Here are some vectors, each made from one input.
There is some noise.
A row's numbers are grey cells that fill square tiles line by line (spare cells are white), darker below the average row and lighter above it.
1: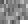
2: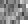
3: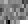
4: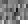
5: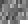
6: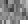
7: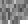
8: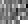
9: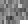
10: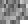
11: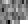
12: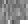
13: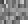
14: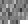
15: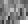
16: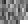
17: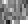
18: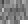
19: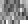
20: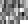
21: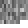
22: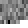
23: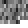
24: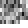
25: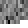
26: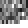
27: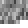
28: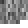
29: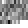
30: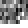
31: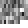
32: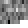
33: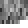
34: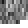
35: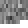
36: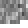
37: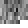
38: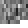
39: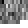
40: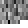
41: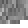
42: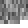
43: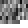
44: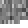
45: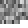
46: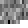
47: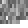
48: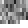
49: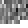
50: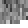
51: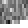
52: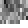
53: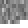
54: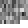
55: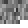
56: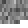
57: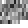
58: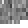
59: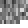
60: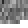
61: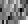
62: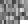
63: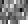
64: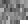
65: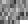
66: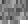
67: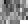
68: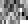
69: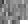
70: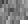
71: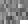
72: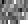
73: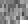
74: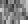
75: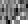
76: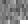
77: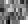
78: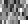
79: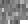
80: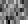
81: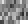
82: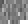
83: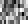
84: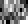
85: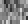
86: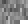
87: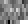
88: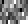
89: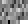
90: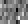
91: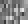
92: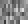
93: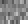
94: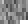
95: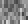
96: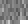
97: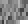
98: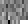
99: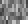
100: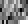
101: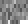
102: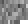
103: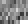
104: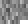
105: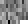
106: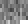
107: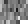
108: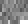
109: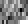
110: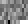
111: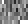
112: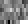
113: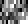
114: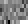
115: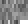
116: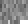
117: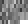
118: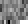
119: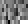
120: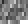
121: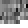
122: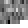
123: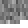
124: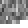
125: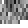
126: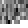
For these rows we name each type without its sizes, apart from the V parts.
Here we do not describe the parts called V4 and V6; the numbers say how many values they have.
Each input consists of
a point on a line, together with either a point on a line, or a value of V4 and a value of V6.
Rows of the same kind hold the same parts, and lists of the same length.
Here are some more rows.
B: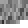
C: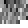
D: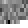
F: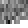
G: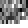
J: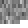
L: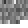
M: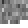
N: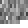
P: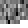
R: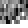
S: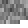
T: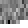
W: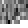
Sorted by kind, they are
B, D, F, G, N, P, R, T, W
C, J, L, M, S

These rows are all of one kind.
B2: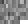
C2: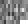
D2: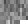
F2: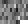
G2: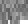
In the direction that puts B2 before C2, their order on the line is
F2, D2, G2, B2, C2.
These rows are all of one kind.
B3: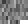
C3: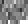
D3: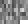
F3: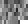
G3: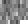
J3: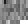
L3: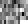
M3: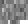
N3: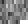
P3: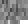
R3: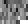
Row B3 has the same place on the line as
J3 and P3.
